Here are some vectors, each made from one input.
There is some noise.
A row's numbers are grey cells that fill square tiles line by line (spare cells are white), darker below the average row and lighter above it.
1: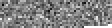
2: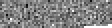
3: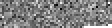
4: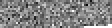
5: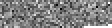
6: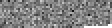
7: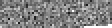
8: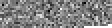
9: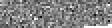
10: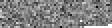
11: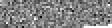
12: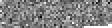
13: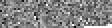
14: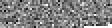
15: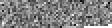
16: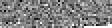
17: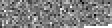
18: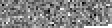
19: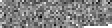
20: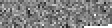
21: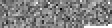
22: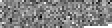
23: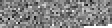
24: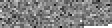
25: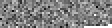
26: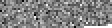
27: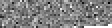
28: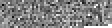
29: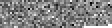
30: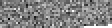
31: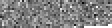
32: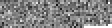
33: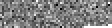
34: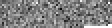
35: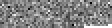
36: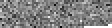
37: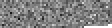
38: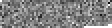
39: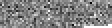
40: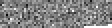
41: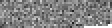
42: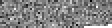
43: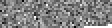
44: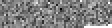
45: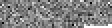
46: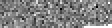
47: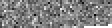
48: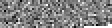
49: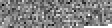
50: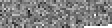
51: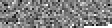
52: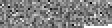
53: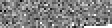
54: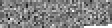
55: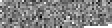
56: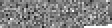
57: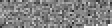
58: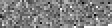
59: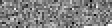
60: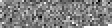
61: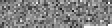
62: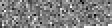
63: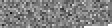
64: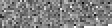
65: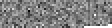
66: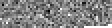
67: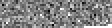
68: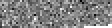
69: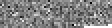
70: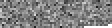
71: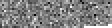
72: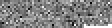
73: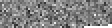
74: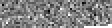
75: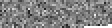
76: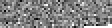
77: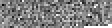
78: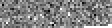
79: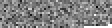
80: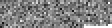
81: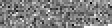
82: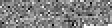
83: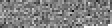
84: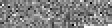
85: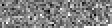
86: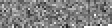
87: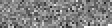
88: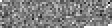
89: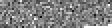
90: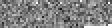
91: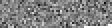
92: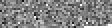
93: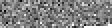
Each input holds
a point on an 11-point line and a node of a 9-node tree.
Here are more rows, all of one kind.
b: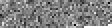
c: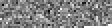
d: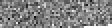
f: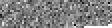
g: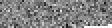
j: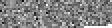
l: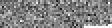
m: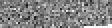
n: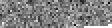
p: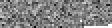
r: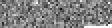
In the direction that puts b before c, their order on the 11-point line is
p, d, m, n, b, f, r, c, g, j, l.
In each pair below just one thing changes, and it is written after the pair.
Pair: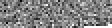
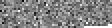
the place on the 11-point line
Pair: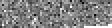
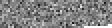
the node of the tree
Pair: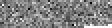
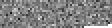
the node of the tree
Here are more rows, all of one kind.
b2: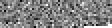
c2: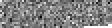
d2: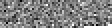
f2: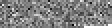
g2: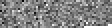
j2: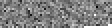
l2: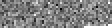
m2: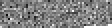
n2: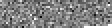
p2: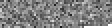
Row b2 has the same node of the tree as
d2 and g2.
